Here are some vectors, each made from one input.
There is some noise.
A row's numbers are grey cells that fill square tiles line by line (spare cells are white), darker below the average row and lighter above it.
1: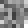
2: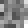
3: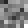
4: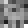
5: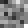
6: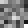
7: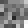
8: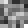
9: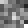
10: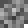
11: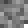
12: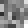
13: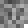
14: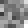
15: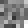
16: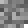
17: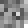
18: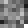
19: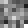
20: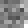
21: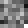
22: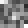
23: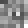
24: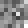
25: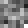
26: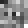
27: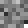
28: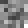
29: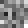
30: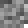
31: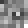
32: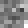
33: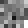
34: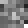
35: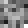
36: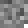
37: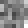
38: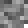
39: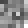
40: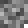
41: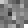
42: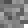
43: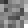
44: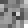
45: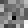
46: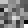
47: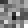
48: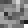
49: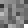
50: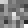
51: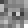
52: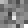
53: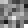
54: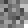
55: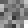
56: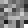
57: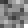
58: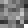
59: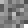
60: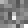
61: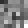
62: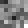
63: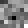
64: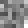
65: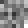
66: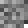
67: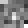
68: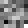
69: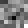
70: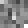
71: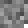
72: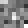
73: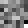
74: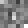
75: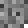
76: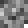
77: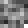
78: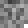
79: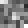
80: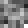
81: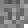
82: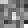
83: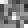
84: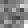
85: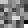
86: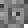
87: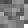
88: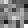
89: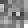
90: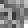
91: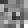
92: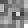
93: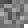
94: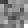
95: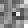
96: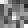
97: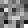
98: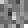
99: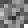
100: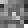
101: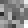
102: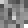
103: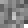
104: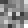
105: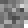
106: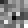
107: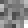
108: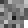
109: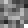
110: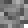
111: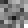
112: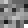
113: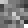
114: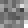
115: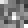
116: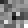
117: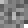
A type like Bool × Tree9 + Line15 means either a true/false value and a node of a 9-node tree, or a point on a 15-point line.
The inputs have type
Line7 × Tree13.
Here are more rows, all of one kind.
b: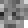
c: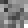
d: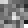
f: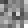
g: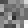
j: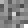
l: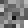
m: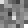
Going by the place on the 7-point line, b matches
g and l.
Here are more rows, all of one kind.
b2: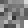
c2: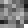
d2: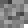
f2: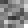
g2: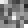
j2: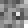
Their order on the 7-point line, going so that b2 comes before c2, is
b2, j2, f2, d2, g2, c2.
